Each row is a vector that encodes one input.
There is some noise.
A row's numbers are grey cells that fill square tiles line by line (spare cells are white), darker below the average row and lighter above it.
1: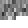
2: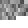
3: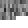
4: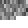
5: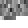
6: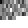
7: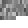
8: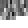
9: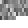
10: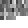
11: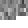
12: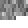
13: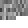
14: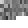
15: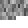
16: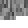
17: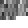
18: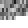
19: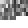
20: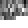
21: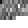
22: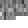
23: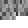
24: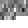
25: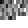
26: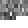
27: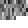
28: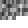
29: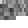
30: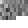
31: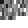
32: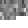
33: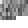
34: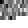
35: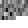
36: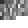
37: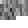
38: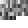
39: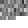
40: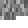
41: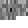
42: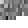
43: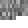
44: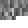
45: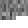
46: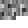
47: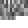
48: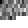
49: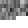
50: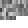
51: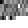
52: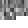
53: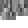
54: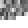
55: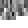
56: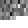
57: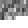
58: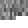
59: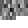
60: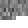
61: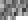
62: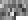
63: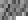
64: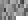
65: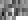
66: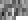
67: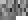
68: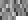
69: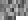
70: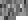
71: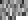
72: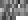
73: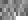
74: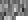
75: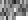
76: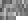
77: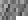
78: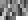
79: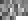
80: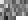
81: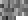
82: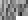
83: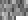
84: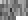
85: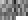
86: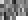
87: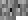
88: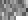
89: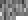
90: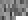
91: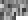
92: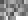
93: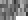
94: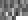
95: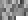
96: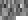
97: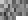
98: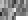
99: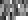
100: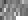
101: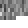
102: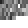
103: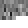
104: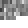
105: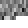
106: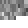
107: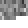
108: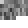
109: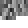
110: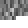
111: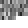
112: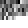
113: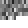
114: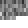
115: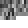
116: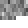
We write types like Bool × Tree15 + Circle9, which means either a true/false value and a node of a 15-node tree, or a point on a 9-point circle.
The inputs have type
(Bool × Bool × Bool × Bool + Unit) × Line7 + Tree8.
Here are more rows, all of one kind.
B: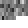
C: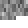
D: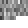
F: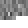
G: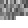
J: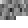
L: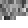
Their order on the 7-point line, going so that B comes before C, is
G, J, B, F, L, C, D.
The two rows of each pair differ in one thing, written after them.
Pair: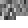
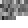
the place on the 7-point line
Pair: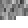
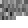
the place on the 7-point line
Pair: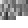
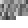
one of the four true/false values
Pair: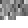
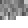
one of the four true/false values
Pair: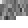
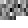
one of the four true/false values
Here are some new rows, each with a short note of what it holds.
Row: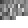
a point on a 7-point line
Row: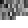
a point on a 7-point line
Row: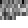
a point on a 7-point line
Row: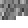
a point on a 7-point line and four true/false values
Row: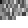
a point on a 7-point line
